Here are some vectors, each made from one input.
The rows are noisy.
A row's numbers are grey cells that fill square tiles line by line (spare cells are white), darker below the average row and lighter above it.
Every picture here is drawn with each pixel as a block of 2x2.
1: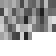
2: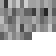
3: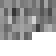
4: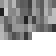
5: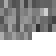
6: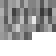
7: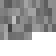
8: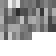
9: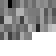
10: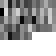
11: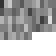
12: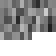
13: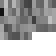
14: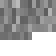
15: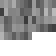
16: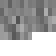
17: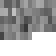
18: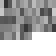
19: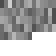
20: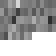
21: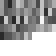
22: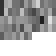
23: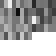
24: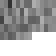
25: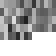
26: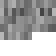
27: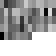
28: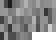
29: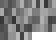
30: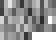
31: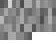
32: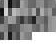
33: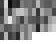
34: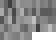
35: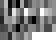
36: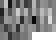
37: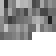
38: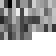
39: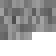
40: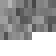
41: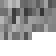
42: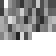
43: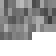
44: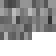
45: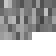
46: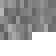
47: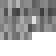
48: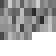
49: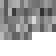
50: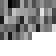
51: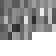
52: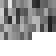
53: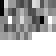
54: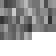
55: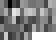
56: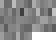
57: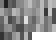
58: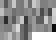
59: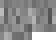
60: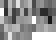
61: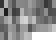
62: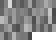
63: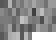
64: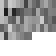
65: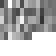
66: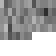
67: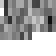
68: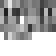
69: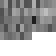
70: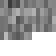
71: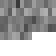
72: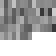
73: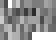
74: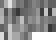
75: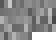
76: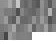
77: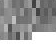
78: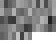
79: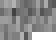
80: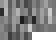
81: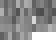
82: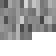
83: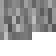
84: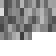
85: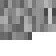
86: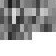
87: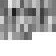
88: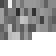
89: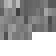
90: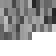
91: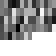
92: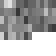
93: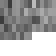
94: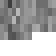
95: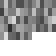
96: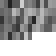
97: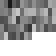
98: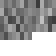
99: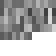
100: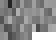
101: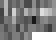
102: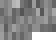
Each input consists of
either a point on a 6-point line, or a point on a 10-point line, or three true/false values.
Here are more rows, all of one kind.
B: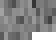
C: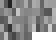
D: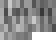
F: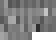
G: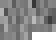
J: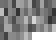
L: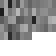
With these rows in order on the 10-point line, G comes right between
B and D.
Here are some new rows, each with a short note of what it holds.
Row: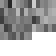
three true/false values
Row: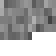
a point on a 10-point line
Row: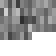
three true/false values
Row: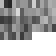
three true/false values
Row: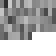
a point on a 6-point line
